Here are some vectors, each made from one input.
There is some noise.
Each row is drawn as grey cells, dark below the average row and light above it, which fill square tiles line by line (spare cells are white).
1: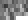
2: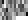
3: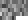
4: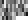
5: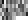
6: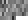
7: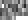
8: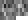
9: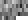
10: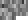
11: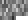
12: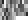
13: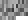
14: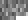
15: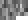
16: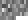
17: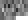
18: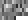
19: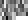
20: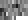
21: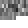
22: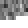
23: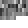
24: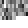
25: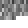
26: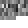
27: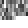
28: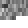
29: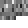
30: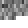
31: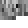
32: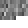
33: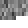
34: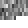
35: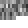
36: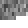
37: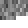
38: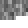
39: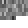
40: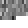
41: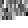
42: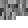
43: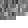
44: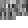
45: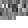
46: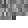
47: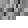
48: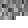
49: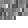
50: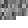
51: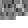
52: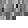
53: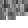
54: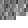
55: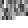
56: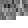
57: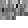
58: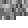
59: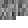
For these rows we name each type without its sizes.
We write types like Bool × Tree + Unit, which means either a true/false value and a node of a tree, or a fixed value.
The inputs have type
List(Line).
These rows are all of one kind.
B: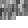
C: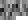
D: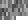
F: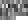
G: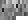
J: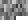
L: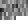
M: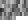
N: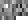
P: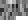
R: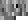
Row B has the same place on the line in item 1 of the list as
C, M and P.
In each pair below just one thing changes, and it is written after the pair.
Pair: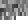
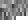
the place on the line in item 2 of the list
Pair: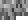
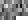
the place on the line in item 2 of the list
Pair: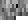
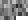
the place on the line in item 1 of the list
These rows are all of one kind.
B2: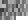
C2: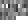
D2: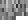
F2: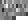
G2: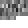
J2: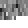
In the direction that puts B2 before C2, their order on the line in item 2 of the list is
J2, B2, D2, G2, F2, C2.
